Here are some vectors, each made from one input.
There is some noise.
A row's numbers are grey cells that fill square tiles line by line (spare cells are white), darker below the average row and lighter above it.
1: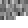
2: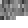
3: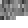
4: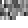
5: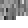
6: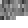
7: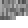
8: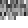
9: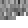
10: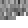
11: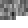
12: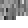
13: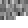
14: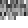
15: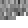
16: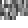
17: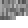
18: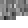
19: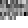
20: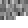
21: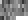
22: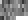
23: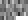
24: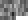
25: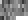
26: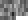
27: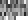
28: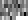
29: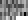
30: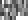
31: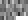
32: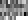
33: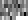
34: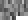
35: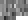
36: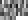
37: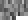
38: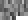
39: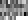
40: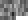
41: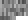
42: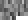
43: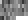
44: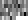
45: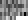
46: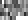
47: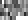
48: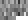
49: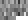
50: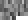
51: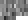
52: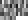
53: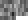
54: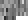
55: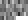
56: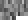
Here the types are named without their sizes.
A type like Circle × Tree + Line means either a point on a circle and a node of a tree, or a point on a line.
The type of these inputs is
Bool × Bool × Bool + Line.
